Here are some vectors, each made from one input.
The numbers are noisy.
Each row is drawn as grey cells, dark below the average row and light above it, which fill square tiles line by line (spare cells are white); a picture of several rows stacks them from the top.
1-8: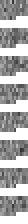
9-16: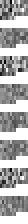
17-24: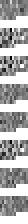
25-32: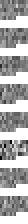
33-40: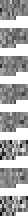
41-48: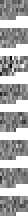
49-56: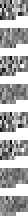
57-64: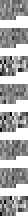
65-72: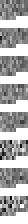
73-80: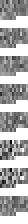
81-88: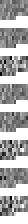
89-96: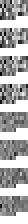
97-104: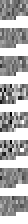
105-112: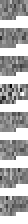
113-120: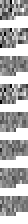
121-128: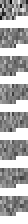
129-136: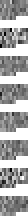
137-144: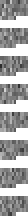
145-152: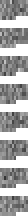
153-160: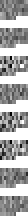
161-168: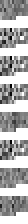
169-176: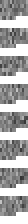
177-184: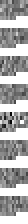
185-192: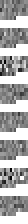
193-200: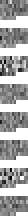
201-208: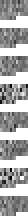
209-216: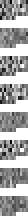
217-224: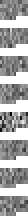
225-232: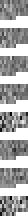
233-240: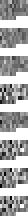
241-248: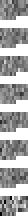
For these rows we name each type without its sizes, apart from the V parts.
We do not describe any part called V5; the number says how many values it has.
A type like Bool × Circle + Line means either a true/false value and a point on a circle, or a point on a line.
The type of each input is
Label × Label × V5 × V5 × V5 + Line.
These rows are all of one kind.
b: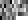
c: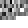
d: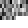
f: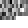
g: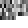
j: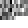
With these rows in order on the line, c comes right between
f and j.
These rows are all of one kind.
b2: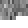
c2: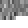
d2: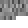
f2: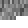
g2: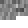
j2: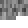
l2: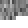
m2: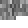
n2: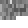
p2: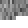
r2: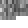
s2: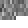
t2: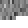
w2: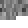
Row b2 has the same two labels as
c2, l2, p2 and t2.
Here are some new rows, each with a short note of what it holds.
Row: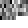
a point on a line
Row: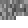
two labels and three values of V5
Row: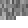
two labels and three values of V5
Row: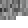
two labels and three values of V5
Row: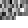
a point on a line
